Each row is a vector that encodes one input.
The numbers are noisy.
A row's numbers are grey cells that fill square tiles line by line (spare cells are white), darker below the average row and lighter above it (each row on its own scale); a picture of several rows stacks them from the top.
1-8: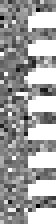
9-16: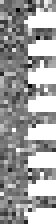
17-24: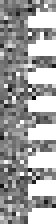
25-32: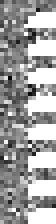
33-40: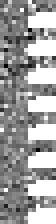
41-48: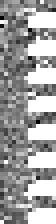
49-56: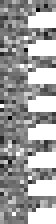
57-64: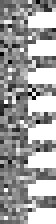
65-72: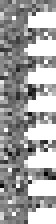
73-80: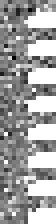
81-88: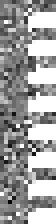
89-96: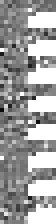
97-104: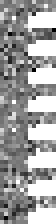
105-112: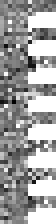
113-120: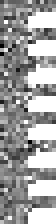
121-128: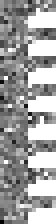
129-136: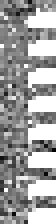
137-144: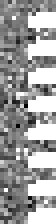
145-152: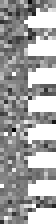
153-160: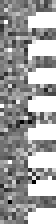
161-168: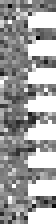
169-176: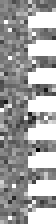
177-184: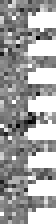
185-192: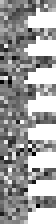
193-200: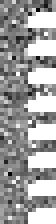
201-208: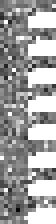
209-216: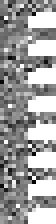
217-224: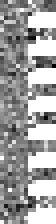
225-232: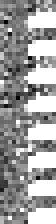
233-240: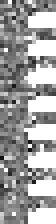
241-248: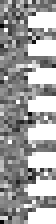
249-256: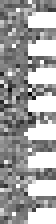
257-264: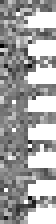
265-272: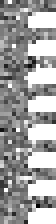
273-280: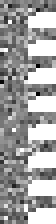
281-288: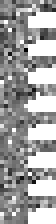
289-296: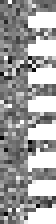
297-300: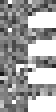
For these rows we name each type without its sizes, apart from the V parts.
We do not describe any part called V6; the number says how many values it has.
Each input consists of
either a label and a true/false value, or a value of V6.
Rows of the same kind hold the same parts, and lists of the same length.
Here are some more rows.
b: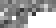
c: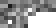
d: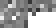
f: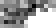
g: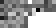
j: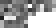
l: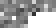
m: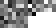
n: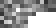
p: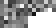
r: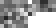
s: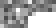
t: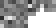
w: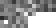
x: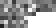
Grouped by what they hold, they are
b, d, f, j, l, m, p, t
c, g, n, r, s, w, x

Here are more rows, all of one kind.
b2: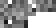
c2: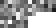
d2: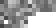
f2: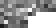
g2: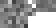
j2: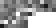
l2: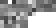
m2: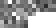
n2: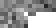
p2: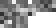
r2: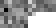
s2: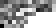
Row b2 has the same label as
g2, l2, m2 and r2.
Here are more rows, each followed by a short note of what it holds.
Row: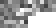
a label and a true/false value
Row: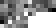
a label and a true/false value
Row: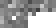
a value of V6
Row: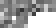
a value of V6
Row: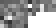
a value of V6
